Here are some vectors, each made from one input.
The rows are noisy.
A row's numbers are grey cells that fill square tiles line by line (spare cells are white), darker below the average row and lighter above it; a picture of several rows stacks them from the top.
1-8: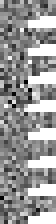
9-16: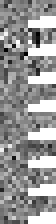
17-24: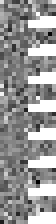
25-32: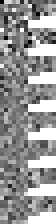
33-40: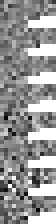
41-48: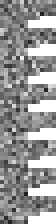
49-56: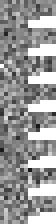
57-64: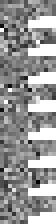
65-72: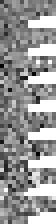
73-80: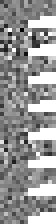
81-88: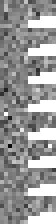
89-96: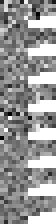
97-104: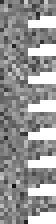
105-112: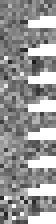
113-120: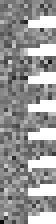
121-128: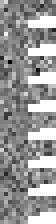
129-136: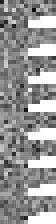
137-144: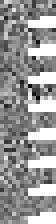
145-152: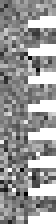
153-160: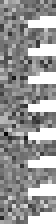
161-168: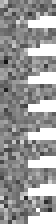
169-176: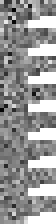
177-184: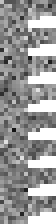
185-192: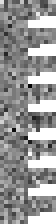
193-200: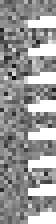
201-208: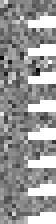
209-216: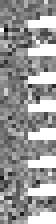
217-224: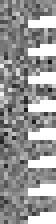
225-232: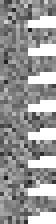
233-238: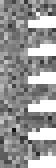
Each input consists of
either a point on an 11-point circle, or a fixed value, or three true/false values.
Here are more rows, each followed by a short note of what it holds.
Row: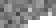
three true/false values
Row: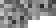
three true/false values
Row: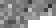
three true/false values
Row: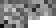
a fixed value
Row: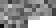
a fixed value
